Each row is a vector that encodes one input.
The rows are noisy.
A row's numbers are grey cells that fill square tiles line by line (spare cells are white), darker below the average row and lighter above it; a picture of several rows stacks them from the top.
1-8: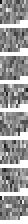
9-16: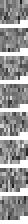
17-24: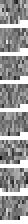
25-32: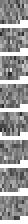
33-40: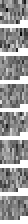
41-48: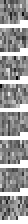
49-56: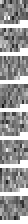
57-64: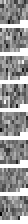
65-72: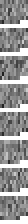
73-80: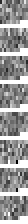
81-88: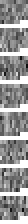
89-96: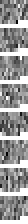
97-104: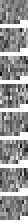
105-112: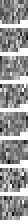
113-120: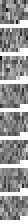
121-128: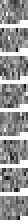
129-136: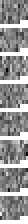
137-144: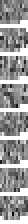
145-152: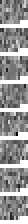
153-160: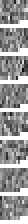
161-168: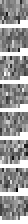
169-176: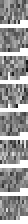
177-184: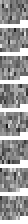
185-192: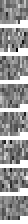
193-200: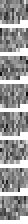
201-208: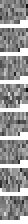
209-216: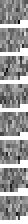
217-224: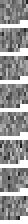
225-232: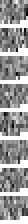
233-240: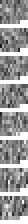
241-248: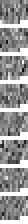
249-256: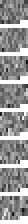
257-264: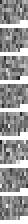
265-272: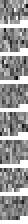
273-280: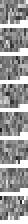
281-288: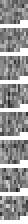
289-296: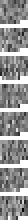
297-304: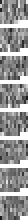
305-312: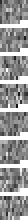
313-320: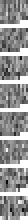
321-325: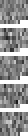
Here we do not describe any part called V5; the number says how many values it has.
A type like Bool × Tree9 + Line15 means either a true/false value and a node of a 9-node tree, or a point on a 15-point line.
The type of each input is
(Bool × Bool × Bool × Bool + Circle13) × (Line10 + V5 × V5).
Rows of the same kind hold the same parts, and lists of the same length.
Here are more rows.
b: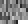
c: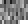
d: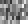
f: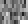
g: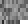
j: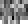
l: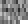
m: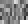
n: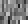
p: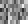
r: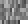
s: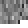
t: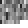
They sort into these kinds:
b, m, t
c, f, l
d, j, p
g, n, r, s

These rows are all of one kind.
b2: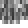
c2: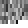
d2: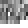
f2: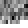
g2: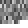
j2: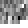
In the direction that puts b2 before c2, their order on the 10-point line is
f2, b2, d2, j2, g2, c2.
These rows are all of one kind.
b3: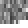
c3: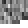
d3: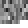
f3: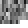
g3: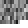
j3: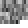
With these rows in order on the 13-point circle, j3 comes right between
f3 and g3.
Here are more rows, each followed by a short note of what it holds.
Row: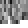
a point on a 13-point circle and two values of V5
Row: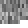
four true/false values and two values of V5
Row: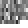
a point on a 13-point circle and two values of V5
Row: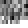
a point on a 13-point circle and a point on a 10-point line
